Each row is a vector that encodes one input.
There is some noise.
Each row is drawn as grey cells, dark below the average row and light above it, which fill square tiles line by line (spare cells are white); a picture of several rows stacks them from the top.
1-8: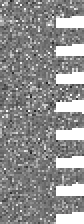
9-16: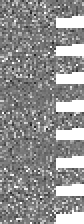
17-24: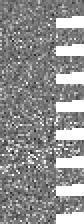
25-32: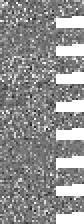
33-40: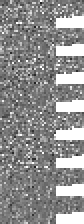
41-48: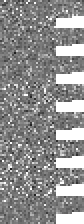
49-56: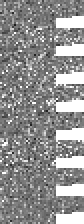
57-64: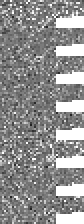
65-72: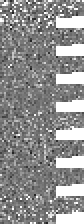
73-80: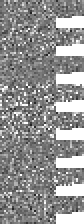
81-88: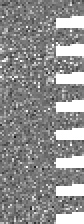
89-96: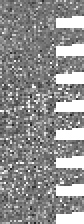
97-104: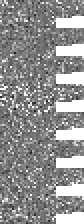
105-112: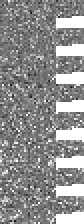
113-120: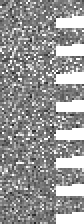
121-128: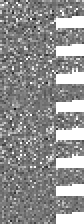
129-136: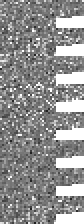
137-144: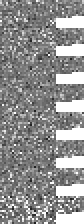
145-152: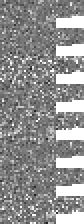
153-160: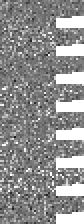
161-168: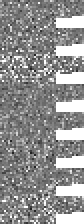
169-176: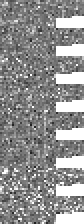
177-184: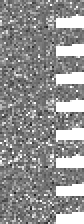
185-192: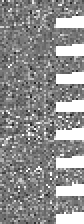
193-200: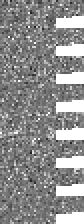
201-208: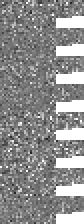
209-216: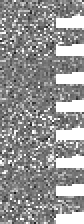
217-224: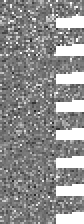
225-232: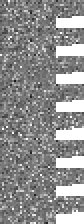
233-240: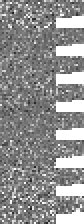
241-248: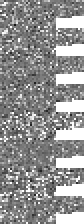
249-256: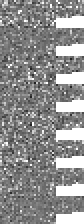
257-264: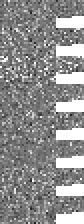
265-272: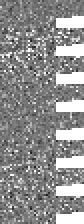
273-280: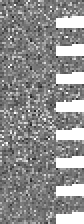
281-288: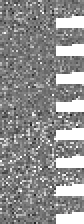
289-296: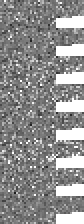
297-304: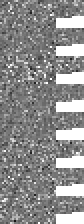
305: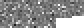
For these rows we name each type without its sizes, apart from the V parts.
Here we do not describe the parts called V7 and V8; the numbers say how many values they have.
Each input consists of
either a point on a line, a true/false value and a value of V7, or a value of V8.
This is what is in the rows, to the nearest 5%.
About 70% of them hold a point on a line, a true/false value and a value of V7. The rest hold a value of V8.
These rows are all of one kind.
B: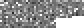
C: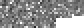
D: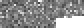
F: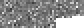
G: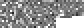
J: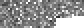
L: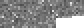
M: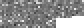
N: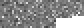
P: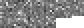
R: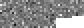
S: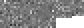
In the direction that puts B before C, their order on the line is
R, F, L, S, N, D, G, J, P, B, C, M.
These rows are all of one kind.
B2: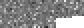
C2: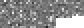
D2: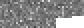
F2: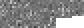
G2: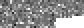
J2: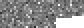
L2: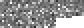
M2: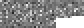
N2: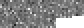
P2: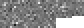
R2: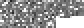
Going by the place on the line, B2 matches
C2, F2 and M2.
